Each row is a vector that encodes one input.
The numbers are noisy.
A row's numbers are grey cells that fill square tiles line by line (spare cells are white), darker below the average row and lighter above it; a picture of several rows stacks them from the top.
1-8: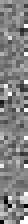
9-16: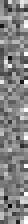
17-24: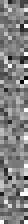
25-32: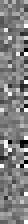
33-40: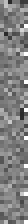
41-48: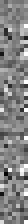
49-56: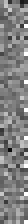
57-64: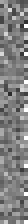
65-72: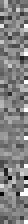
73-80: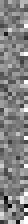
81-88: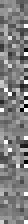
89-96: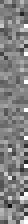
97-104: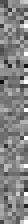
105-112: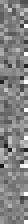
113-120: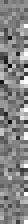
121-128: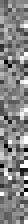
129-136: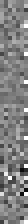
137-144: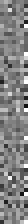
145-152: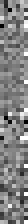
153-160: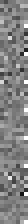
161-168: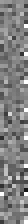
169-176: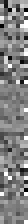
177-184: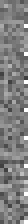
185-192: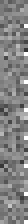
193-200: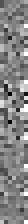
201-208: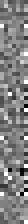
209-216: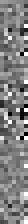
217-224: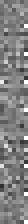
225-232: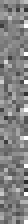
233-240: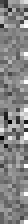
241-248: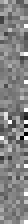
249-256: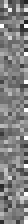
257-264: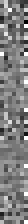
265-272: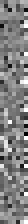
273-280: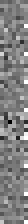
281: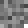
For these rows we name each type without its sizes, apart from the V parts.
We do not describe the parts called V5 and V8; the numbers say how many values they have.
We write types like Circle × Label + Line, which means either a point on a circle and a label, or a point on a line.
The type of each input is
(Bool × V8 + V5) × Tree.
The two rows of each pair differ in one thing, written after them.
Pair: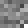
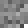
the value of V8
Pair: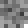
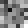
the value of V8
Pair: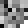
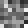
the node of the tree
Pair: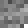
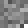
the value of V8
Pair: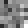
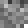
the node of the tree
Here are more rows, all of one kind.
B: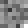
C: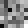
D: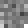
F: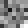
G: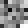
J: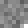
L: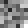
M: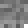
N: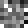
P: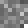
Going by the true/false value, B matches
D, G and L.
